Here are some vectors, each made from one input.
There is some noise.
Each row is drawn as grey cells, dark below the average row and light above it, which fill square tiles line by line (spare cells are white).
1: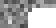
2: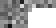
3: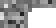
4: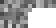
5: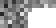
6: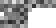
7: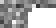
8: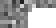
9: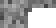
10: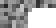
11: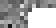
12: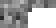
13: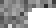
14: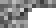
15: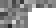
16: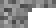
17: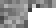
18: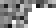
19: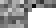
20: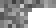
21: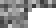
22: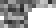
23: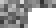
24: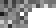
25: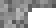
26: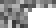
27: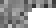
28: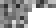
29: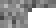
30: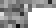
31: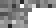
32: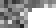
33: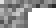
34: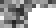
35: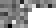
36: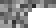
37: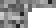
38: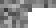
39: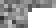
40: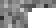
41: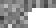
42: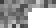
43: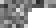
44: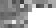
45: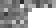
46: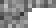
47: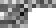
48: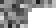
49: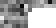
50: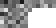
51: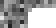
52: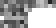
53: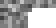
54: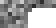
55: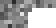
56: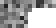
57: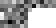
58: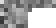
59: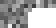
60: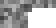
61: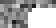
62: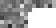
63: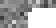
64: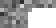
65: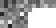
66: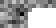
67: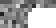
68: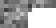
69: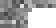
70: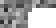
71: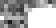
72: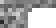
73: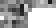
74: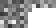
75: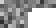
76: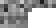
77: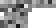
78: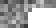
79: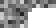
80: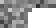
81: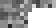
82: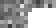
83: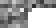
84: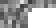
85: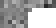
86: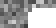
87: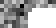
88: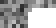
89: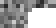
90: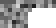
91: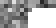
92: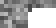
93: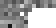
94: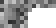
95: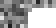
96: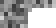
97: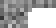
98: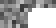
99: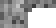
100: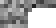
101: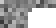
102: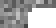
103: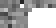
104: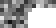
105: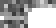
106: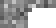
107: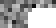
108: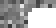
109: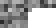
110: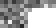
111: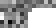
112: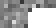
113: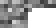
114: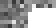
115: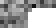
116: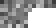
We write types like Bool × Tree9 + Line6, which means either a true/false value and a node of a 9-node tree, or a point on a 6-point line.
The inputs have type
(Bool × Bool × Bool × Bool + Line6) × Line3 × Line3.
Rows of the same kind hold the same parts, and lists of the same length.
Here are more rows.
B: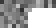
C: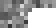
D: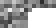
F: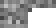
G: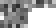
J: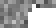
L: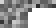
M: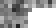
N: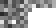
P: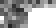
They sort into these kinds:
B, C, D, F, J, L, N
G, M, P

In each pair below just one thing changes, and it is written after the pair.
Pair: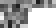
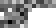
the place on one of the two 3-point lines
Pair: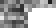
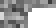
the place on one of the two 3-point lines
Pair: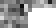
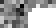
the place on one of the two 3-point lines
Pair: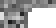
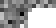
the place on one of the two 3-point lines
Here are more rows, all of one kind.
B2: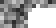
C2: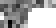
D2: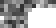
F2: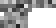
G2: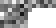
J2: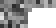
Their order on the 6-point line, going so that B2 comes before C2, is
F2, G2, B2, J2, C2, D2.
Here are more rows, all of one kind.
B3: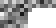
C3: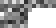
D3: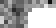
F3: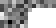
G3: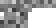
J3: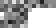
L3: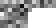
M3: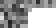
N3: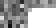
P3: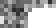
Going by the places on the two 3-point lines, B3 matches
C3, F3, J3 and L3.
